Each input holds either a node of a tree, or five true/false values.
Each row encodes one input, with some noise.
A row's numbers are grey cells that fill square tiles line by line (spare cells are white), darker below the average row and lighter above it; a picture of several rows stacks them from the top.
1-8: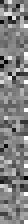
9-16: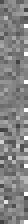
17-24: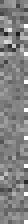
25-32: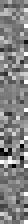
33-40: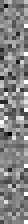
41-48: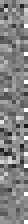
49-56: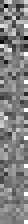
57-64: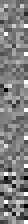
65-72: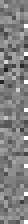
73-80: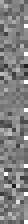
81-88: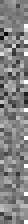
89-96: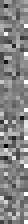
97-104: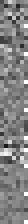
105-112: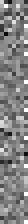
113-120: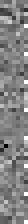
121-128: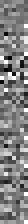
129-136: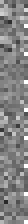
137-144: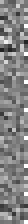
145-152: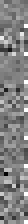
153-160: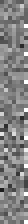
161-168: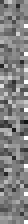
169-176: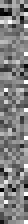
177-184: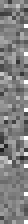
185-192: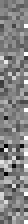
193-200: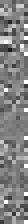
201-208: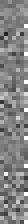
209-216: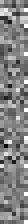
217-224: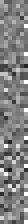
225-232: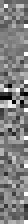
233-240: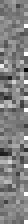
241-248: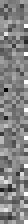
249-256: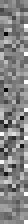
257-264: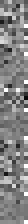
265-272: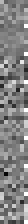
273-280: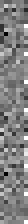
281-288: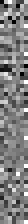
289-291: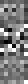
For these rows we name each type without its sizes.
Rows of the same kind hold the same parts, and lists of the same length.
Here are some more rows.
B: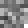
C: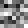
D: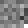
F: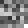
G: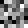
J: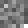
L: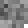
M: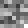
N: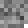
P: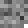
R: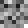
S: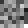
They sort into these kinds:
B, F, J
C, D, G, L, M, N, P, R, S

